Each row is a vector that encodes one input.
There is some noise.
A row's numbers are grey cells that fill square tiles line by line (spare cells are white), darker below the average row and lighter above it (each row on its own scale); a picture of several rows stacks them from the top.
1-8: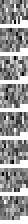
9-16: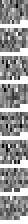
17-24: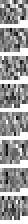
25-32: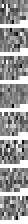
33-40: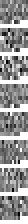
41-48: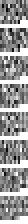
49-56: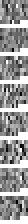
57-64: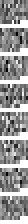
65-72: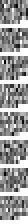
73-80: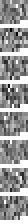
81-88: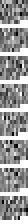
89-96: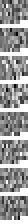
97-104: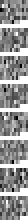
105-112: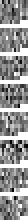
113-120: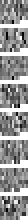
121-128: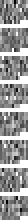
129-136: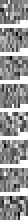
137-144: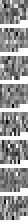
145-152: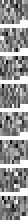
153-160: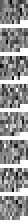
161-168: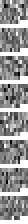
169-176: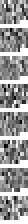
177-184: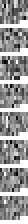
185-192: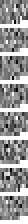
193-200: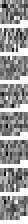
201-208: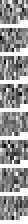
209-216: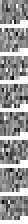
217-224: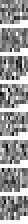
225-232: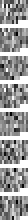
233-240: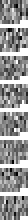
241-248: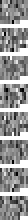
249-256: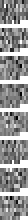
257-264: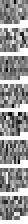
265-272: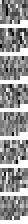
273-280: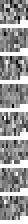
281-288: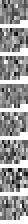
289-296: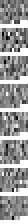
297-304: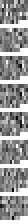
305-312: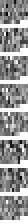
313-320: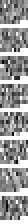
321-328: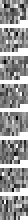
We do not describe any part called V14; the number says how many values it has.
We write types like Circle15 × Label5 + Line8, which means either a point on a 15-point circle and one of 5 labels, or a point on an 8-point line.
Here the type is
List2(Bool × V14).
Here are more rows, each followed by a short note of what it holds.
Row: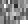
a list of two items
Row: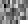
a list of one item
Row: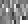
the empty list
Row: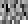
a list of one item
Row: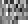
a list of one item
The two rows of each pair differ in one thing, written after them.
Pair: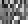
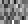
the value of V14 in item 2 of the list
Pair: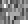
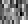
the value of V14 in item 2 of the list
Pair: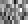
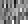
the value of V14 in item 1 of the list
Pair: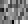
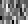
the value of V14 in item 1 of the list
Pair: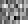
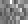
the true/false value in item 1 of the list
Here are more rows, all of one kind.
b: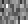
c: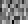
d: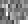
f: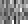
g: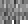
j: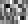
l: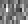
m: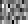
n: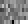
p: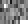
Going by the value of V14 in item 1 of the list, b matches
f and n.
